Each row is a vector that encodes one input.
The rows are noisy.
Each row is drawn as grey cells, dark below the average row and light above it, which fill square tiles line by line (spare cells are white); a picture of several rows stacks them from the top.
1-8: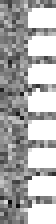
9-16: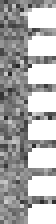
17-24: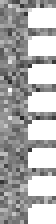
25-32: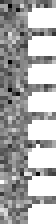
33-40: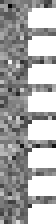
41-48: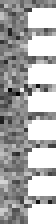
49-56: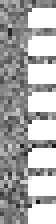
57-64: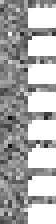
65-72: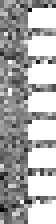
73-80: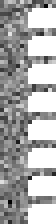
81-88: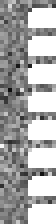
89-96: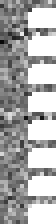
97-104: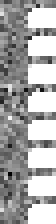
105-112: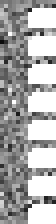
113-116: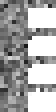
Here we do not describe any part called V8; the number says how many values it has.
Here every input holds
a value of V8, together with either one of 6 labels, or a point on a 4-point line and a point on a 5-point line.
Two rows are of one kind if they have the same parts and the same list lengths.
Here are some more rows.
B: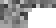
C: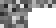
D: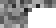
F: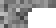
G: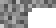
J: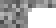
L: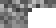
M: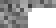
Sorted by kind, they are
B, J, M
C, D, F, G, L

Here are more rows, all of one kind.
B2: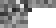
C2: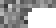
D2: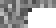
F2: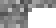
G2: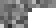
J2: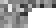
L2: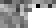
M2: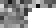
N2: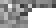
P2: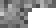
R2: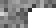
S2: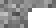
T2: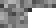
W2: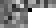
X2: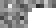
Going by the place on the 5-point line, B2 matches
C2, G2, N2 and T2.
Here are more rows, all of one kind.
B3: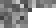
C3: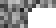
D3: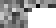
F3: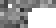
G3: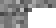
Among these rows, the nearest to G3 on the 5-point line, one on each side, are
C3 and D3.
